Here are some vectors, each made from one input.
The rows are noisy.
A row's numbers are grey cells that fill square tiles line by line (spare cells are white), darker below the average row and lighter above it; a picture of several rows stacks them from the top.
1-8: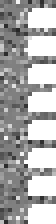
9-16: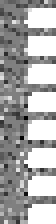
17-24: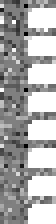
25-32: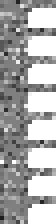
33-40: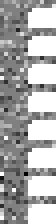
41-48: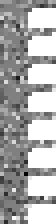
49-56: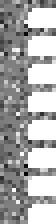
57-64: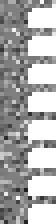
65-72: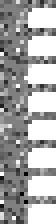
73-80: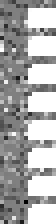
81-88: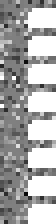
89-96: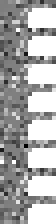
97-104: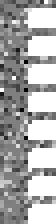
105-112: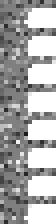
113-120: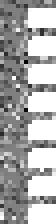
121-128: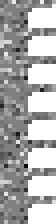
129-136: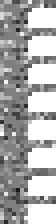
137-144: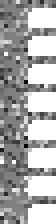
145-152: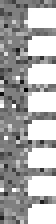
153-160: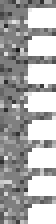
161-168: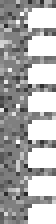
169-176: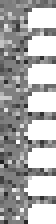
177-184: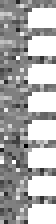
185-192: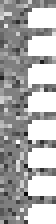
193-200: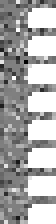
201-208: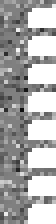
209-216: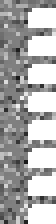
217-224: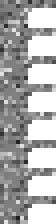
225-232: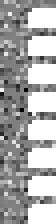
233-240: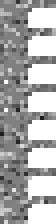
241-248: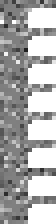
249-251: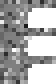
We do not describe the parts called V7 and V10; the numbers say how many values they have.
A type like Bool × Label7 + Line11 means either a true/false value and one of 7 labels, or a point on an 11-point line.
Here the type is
Bool × (Tree8 + V7) + Line6 × V10.
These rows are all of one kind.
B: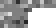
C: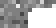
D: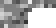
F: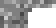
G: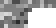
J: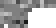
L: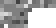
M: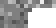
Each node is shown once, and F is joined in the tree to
G and L.
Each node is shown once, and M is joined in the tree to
B and L.
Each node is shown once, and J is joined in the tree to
C.
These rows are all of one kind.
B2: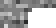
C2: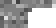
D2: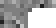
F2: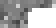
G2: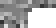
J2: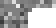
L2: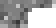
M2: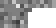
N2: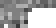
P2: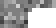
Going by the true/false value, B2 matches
G2 and N2.
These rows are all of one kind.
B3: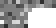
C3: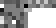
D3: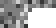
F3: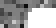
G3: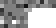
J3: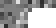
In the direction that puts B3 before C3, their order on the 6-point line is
D3, J3, B3, G3, F3, C3.
